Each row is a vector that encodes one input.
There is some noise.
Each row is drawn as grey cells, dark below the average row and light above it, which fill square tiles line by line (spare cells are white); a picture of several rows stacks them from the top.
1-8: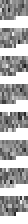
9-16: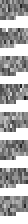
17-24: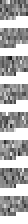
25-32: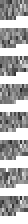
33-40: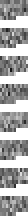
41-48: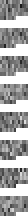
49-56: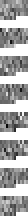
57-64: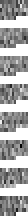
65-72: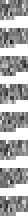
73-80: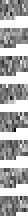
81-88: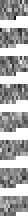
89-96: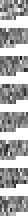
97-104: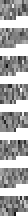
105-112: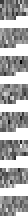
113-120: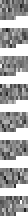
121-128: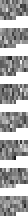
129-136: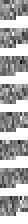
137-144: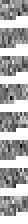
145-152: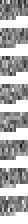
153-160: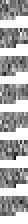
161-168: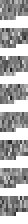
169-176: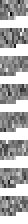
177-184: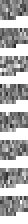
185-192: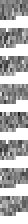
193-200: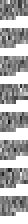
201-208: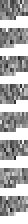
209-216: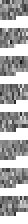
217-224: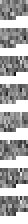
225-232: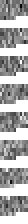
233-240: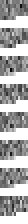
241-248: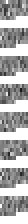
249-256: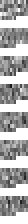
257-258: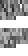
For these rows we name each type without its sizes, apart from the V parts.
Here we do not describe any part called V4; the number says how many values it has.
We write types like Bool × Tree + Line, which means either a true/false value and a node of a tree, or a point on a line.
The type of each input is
Bool × Circle + Tree + Unit + V4 × V4.
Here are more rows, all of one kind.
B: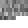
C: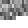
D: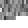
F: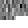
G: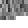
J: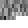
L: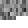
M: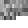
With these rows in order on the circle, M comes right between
B and D.
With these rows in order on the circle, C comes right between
D and G.
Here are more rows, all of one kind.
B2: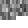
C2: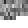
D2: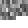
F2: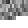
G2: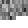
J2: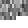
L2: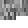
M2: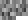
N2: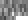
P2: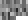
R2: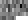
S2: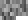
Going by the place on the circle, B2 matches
D2 and R2.
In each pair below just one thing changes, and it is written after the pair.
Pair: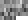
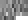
the true/false value
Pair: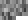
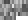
the place on the circle
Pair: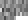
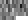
the place on the circle
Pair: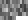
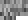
the place on the circle
